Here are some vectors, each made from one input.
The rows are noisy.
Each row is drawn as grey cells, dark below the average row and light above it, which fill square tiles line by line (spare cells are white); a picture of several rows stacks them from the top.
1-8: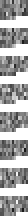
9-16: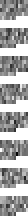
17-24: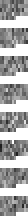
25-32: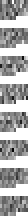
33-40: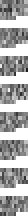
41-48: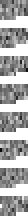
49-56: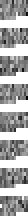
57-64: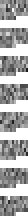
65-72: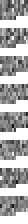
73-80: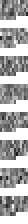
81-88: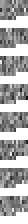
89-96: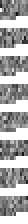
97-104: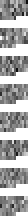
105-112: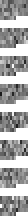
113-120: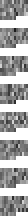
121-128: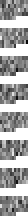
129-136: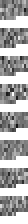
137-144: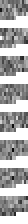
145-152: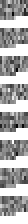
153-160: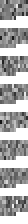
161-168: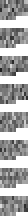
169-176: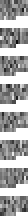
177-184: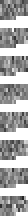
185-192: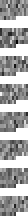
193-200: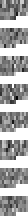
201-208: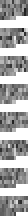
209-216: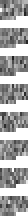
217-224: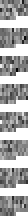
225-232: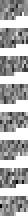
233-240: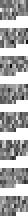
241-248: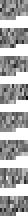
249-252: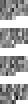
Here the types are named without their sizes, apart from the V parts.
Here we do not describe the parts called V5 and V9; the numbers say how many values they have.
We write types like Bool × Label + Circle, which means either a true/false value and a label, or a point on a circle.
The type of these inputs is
(Line + V5) × (Line + V9).
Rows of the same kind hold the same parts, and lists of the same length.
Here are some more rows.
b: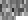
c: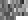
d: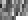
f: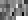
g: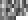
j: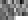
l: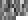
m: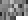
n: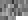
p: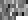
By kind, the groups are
b, n
c, j
d, g, l
f, m, p

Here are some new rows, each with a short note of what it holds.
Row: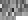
a point on a line and a value of V9
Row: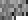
a point on a line and a value of V5
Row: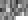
a point on a line and a value of V9
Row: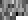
a point on a line and a value of V5
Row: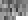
a point on a line and a value of V9
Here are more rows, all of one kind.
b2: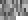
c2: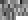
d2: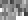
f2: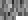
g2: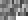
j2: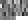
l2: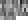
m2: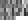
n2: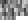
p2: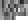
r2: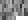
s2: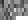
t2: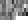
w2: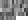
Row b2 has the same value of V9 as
c2, j2, l2 and n2.
